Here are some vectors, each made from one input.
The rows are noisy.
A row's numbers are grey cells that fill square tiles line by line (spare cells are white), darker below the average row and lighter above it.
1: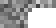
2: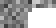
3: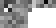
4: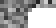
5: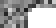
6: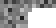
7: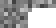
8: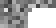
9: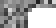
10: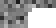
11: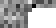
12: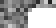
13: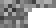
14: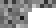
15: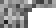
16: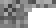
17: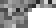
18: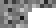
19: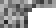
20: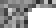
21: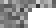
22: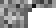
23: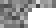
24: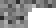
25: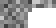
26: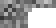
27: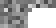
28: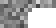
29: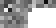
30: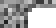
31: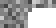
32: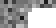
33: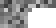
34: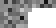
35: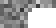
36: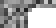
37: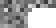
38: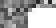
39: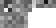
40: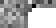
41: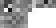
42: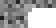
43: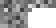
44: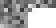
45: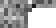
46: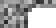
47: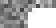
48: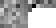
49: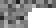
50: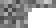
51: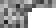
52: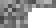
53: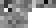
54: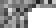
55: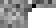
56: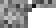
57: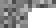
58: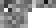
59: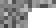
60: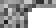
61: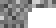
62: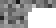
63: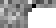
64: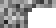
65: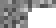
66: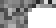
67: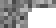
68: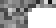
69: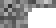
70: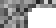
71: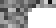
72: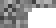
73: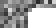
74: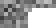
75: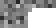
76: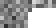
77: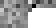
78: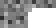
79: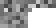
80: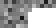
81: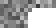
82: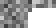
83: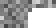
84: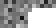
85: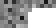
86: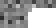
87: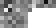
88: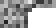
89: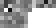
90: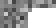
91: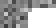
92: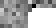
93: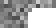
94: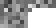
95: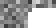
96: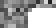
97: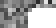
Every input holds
either a point on an 8-point line, or three true/false values.
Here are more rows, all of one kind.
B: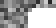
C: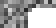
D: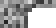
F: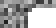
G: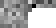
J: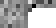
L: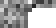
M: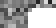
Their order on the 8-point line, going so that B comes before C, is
B, M, C, F, D, L, J, G.
